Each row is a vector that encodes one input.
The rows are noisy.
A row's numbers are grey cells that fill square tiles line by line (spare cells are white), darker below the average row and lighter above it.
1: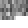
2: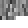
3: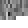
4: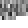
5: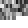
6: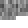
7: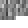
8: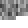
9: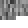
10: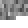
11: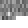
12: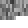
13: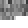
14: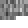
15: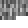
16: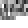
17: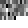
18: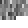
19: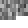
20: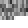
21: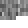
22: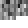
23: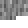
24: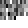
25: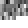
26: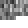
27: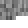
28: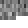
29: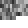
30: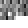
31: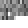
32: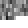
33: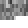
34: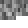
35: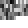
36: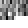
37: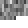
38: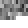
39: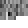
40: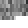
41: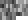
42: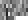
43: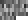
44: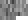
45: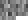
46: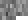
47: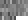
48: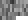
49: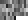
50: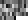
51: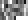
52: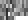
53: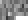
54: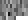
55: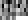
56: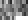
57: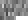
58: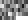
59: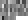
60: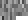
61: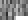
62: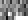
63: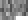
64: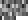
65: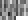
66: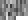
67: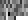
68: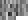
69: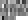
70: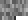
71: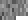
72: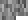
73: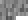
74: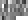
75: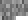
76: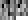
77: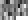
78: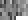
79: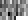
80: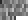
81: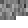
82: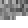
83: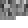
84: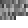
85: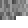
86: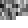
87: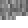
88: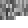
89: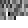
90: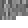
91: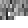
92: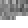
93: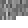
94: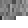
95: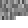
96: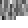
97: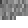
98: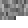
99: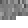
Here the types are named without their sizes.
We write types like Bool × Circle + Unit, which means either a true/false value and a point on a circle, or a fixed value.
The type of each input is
Circle + Unit.
